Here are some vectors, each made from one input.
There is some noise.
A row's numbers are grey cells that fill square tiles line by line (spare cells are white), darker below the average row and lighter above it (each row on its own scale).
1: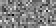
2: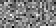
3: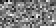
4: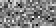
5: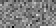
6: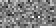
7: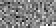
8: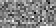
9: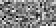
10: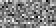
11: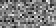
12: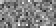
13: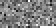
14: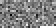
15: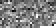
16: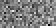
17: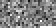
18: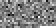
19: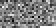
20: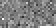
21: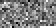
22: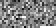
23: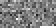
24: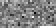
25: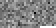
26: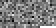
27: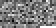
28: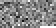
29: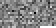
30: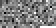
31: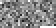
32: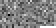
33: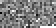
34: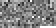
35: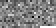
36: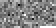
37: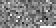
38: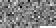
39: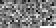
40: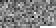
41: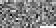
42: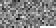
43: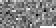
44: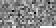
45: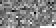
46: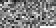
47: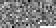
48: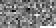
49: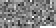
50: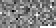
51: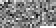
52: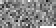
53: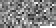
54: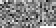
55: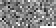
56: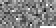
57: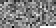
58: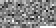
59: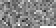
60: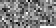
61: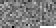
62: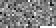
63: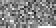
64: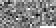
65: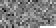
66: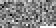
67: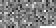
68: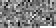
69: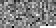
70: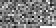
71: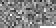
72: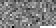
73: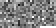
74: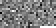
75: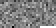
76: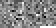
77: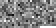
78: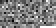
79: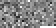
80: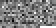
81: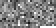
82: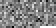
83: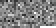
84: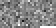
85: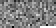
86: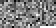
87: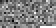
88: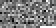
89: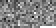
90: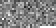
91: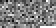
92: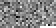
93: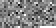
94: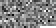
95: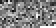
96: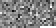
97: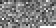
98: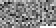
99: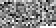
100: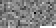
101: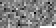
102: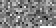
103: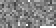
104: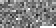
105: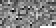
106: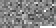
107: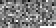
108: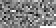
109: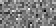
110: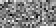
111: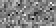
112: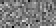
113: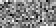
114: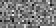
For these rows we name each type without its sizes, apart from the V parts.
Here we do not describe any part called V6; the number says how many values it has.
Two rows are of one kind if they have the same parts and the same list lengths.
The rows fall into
2 kinds.
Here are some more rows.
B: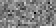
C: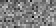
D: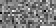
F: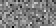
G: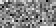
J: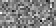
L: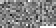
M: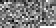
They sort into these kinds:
B, F, J, M
C, D, G, L

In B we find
a point on a line and a value of V6.
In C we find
a point on each of two lines.
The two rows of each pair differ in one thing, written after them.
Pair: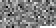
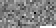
the value of V6
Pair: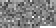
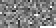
the place on the line
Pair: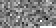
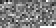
the value of V6
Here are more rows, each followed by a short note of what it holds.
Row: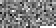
a point on each of two lines
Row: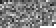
a point on a line and a value of V6
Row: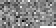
a point on each of two lines
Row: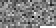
a point on each of two lines
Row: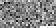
a point on each of two lines
